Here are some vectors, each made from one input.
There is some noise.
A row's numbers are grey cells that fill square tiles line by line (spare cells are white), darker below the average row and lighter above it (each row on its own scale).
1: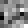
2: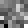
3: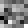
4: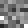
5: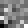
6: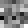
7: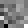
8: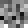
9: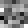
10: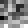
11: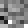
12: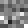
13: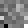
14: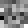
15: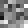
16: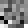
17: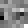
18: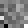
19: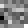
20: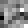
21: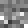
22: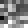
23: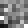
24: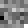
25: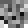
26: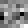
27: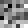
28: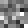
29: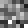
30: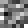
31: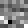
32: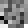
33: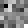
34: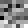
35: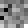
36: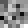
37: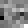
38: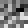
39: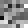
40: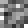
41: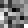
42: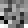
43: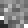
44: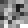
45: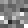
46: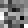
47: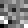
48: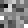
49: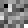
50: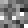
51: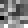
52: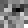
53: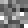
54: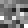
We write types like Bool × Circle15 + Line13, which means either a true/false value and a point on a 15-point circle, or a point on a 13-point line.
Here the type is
Bool × Tree8.
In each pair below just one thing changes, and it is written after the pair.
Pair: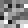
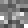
the true/false value
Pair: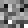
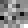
the true/false value
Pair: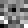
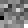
the true/false value
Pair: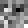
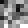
the true/false value
